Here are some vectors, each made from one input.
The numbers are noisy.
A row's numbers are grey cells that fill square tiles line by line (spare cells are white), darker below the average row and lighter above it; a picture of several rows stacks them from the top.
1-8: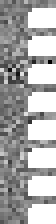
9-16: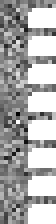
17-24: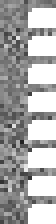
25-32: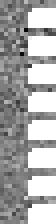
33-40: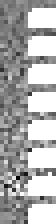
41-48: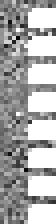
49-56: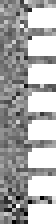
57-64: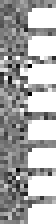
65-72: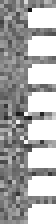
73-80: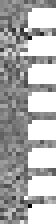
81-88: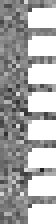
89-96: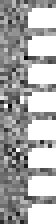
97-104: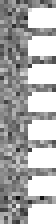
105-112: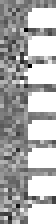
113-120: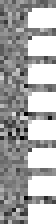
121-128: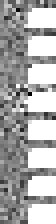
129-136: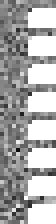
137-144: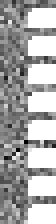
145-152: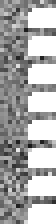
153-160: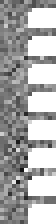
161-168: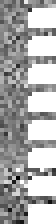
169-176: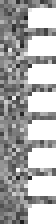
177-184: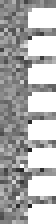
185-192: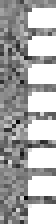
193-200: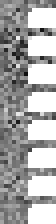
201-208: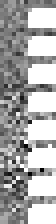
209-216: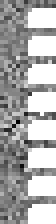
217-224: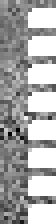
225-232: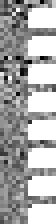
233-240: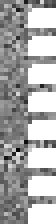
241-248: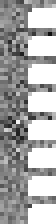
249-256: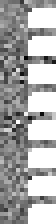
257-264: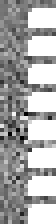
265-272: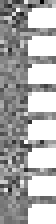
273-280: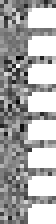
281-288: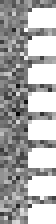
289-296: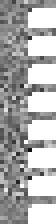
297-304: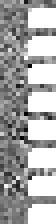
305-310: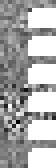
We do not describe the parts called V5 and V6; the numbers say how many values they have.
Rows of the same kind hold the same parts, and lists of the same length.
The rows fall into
3 kinds.
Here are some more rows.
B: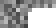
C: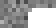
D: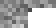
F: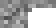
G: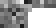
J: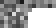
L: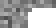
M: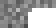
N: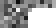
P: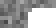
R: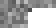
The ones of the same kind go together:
B, C, D, F, L, M, N
G, P, R
J

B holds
a node of a 12-node tree and a value of V5.
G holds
a node of each of two 12-node trees and a value of V6.
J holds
one of 7 labels.
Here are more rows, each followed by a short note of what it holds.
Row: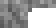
a node of each of two 12-node trees and a value of V6
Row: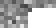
a node of a 12-node tree and a value of V5
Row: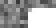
a node of a 12-node tree and a value of V5
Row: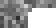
a node of each of two 12-node trees and a value of V6
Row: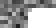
one of 7 labels
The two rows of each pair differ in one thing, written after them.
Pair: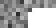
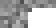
the node of the tree
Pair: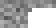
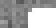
the value of V5
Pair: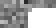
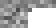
the node of the tree
